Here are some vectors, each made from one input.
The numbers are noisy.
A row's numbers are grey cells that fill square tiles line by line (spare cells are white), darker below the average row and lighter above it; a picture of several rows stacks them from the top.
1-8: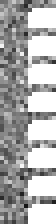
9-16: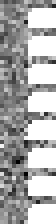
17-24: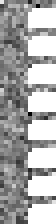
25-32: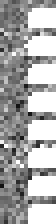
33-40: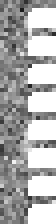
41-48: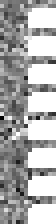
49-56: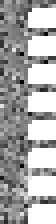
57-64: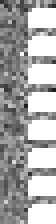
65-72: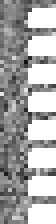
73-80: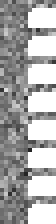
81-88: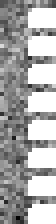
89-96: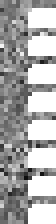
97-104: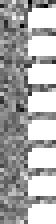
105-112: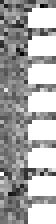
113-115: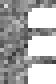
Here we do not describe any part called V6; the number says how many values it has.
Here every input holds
a true/false value, together with either a point on a 4-point line, or a value of V6.
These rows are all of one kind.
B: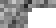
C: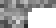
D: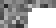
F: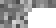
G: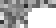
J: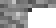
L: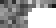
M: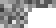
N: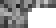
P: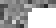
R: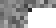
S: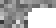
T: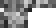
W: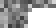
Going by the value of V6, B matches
C, G and S.
